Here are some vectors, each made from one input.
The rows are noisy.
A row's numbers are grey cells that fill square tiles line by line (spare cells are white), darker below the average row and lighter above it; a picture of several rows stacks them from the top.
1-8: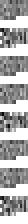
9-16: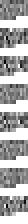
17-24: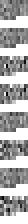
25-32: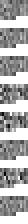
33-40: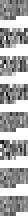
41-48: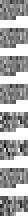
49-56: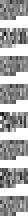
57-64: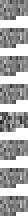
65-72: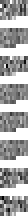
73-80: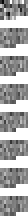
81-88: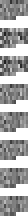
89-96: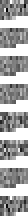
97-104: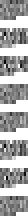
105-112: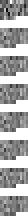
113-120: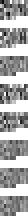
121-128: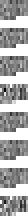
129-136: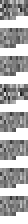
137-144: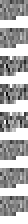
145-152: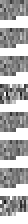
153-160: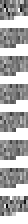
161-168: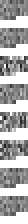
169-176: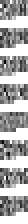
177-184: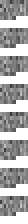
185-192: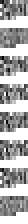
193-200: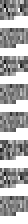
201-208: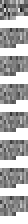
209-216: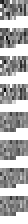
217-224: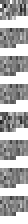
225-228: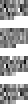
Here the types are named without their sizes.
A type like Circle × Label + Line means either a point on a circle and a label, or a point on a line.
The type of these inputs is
Bool × Bool × Bool + Line.
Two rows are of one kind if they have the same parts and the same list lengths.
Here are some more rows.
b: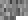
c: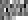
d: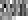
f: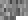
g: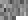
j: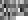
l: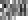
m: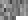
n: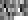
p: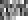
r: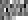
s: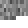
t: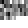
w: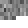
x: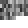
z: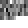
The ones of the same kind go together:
b, f, g, m, s, w
c, d, j, l, n, p, r, t, x, z

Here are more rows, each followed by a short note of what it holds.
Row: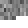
three true/false values
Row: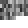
a point on a line
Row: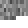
three true/false values
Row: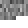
three true/false values
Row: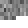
three true/false values
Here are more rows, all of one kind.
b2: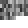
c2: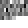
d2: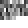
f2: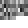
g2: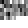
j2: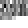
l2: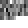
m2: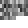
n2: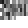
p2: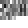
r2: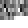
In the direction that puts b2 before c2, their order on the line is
r2, f2, m2, b2, l2, c2, d2, g2, n2, p2, j2.
